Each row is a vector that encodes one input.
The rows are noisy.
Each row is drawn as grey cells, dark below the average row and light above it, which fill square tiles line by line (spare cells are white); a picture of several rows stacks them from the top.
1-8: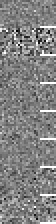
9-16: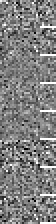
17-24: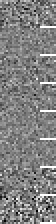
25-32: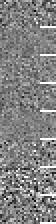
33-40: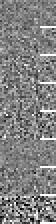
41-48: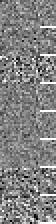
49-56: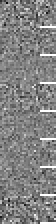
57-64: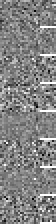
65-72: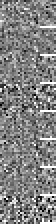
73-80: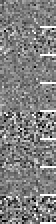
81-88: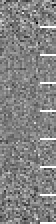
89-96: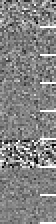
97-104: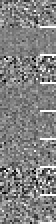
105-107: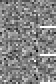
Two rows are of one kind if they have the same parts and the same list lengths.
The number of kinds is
2.
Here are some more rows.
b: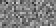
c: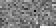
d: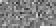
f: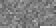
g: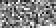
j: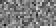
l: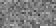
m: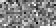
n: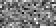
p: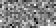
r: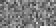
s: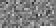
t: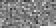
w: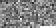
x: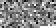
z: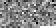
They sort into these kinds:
b, f, g, j, r, s, t, w, x, z
c, d, l, m, n, p

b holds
one of 6 labels and a point on a 5-point line.
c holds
a point on a 4-point line and a point on a 5-point line.
